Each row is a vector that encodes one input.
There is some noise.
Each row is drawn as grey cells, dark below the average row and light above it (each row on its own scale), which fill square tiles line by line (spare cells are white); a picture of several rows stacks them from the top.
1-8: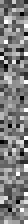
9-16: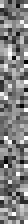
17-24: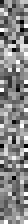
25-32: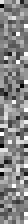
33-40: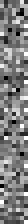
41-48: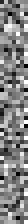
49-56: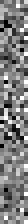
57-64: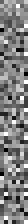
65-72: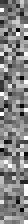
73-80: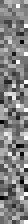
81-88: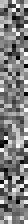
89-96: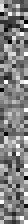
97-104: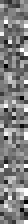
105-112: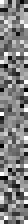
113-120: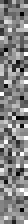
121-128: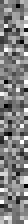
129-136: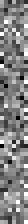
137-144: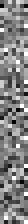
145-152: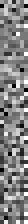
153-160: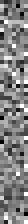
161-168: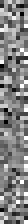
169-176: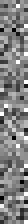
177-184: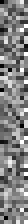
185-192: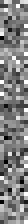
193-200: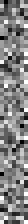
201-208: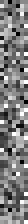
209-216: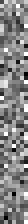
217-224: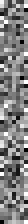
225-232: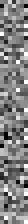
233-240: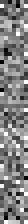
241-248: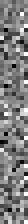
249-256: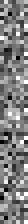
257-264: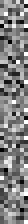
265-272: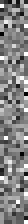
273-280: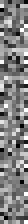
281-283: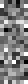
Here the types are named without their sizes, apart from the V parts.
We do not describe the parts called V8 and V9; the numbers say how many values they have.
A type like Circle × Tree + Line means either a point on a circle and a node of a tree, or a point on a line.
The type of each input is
Bool × Line × (Line + V8) + V9.
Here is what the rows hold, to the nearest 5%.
About 75% of them hold a point on a line and a true/false value, together with either a point on a line, or a value of V8. The rest hold a value of V9.
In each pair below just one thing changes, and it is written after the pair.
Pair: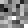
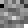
the value of V8
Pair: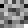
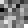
the value of V8
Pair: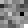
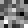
the place on the line
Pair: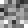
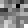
the place on the line
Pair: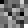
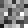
the true/false value
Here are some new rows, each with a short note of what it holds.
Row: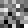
a value of V9
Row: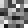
a value of V9
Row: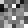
a point on a line, a true/false value and a value of V8
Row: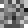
a value of V9
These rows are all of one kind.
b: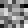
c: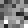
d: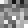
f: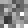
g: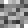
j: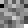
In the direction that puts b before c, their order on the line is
g, d, b, j, c, f.
